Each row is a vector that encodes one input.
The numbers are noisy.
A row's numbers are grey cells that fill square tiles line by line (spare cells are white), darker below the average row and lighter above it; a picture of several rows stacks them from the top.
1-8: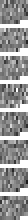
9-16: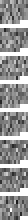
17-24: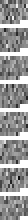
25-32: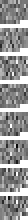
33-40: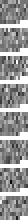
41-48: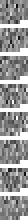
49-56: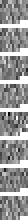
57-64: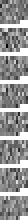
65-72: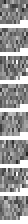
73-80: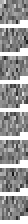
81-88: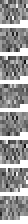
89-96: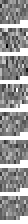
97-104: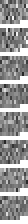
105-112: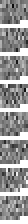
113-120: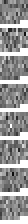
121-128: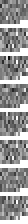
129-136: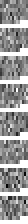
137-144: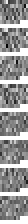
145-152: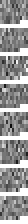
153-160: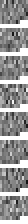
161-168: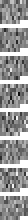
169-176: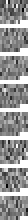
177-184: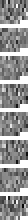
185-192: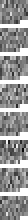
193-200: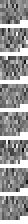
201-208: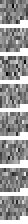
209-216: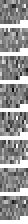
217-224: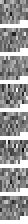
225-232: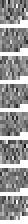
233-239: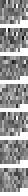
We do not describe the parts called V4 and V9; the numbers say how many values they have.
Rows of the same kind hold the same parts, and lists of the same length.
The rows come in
3 kinds.
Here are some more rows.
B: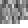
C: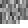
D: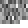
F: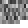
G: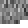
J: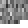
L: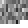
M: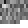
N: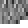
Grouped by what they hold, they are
B, C, L
D, F
G, J, M, N

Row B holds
a true/false value, a value of V4 and a value of V9.
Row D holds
one of 6 labels and a true/false value.
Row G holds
a node of a 10-node tree, a true/false value and a value of V4.
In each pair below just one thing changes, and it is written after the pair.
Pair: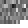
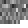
the node of the tree
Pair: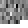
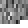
the node of the tree
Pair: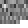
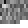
the node of the tree
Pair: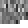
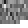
the true/false value
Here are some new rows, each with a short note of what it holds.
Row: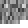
a true/false value, a value of V4 and a value of V9
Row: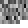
one of 6 labels and a true/false value
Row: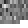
a node of a 10-node tree, a true/false value and a value of V4
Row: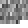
a true/false value, a value of V4 and a value of V9
